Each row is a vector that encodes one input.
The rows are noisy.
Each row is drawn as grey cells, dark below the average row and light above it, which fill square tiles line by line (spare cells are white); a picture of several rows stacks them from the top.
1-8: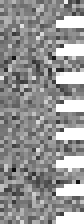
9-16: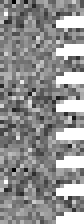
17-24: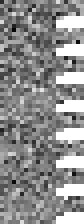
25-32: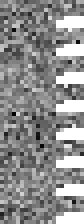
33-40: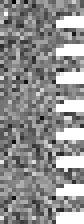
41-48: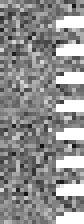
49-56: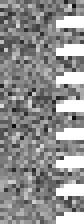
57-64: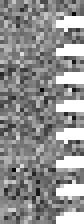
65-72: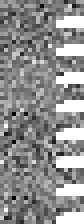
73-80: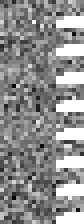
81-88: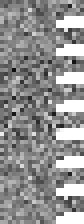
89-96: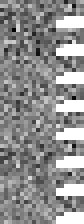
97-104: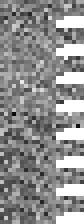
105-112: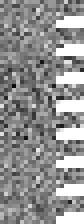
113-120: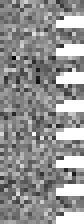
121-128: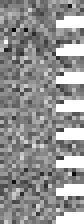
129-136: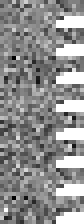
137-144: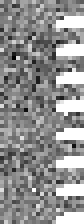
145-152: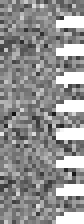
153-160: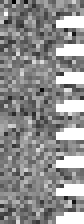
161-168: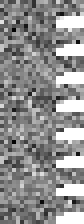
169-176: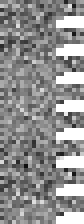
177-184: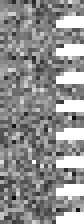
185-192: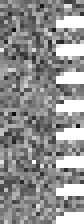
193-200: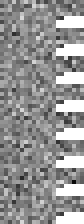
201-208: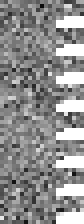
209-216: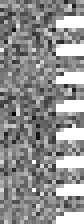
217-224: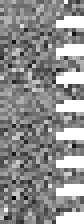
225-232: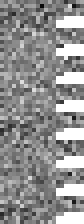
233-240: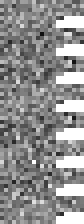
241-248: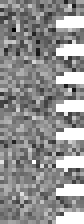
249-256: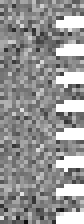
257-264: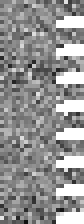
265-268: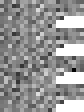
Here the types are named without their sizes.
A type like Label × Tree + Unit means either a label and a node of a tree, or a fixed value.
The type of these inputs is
Bool × Bool × Bool + Circle + Tree + Unit.
